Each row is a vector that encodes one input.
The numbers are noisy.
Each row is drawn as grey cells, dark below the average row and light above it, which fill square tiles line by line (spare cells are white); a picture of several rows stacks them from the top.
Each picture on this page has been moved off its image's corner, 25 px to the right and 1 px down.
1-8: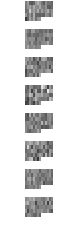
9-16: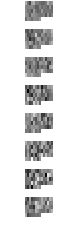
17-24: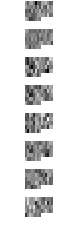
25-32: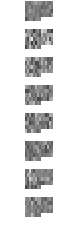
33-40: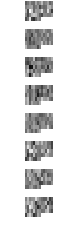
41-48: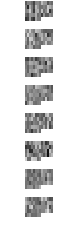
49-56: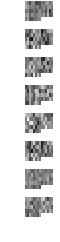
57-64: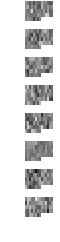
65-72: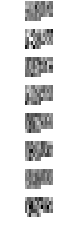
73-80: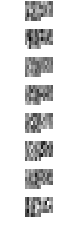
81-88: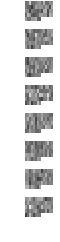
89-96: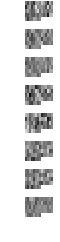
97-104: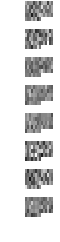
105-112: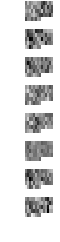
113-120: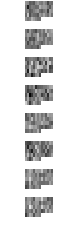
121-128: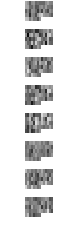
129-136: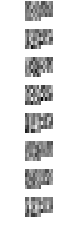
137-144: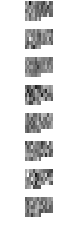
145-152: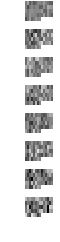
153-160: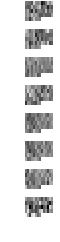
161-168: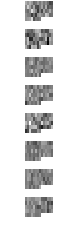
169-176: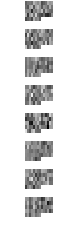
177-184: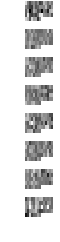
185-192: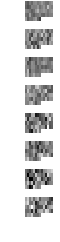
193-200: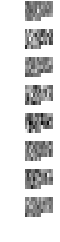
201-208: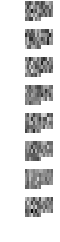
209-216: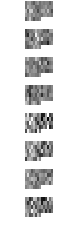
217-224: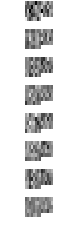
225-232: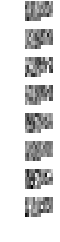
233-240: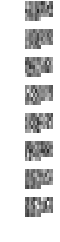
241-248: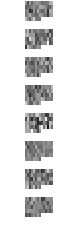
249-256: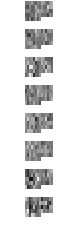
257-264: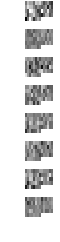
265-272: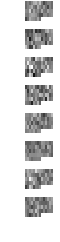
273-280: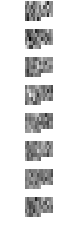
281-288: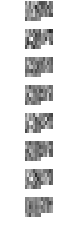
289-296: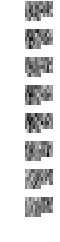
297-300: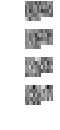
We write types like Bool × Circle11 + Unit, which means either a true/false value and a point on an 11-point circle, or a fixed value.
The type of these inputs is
Circle9 × Tree10 × Tree10.
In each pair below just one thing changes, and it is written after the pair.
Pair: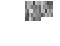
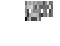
the place on the 9-point circle
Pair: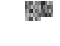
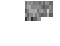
the place on the 9-point circle
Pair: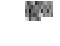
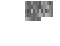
the place on the 9-point circle
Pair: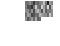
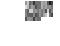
the node of one of the two trees
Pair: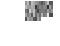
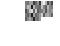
the node of one of the two trees
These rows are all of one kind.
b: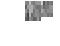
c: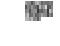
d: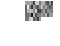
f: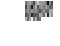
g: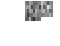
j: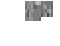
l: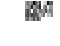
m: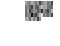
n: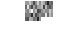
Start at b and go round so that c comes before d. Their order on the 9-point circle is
b, c, j, l, f, d, m, g, n.
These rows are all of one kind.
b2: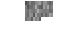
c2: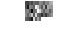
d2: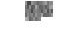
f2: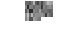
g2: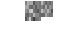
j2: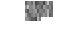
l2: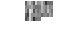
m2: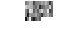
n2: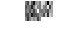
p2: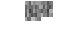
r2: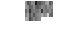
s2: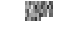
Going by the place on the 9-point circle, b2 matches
c2 and n2.
